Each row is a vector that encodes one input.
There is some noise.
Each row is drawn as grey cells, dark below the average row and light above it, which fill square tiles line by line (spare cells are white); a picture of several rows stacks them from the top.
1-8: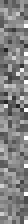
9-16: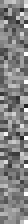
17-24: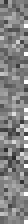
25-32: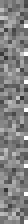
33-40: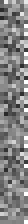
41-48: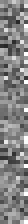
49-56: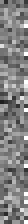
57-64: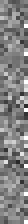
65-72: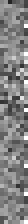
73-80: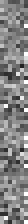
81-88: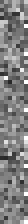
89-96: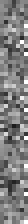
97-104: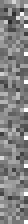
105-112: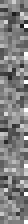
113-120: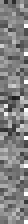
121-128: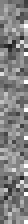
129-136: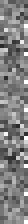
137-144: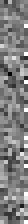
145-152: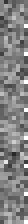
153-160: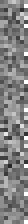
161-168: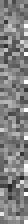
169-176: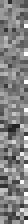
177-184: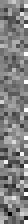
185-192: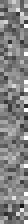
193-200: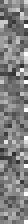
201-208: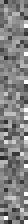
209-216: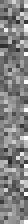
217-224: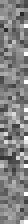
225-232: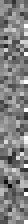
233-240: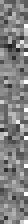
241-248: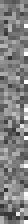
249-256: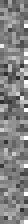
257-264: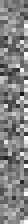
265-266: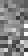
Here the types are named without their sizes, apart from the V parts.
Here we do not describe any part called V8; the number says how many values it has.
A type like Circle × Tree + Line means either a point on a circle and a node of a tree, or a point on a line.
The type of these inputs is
Bool × Circle × V8 + List(Line).
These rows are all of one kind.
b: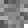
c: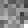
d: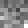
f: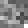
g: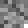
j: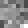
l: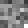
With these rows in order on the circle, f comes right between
g and j.
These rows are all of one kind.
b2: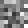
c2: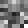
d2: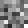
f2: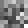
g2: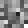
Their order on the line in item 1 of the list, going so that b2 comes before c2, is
f2, b2, d2, g2, c2.
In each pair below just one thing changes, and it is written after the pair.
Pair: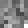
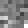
the true/false value
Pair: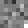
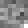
the true/false value
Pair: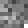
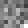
the value of V8
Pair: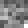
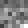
the true/false value
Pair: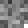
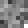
the place on the circle
